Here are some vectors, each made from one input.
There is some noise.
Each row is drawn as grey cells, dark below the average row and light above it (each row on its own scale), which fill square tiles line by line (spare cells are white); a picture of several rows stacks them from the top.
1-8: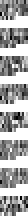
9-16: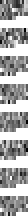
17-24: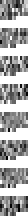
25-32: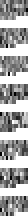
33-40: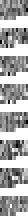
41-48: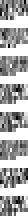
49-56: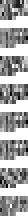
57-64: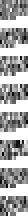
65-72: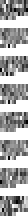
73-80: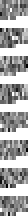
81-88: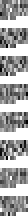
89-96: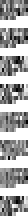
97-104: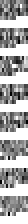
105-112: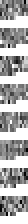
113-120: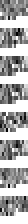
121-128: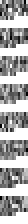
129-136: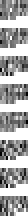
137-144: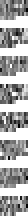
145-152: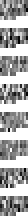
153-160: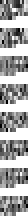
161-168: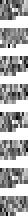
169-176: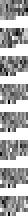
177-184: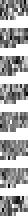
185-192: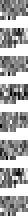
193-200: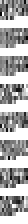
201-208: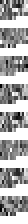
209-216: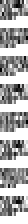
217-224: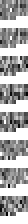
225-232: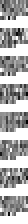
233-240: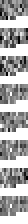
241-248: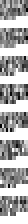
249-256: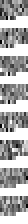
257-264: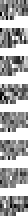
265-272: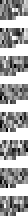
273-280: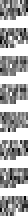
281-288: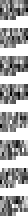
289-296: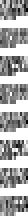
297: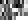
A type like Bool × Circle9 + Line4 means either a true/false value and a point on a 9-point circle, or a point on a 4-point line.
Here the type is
Bool × (Label10 + Line10) + Line7 + Line8.
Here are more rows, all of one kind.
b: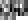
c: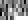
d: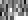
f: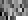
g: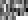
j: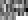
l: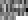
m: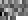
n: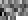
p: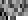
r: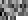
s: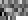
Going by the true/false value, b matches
g, j and l.
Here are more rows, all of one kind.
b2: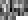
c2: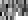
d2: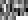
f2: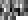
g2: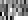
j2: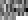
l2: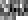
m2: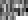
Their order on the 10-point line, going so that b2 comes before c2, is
l2, f2, b2, d2, m2, j2, c2, g2.
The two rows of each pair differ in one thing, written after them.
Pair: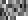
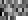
the place on the 10-point line
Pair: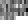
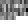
the place on the 10-point line
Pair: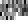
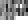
the true/false value
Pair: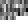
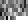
the true/false value
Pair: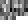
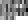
the place on the 10-point line
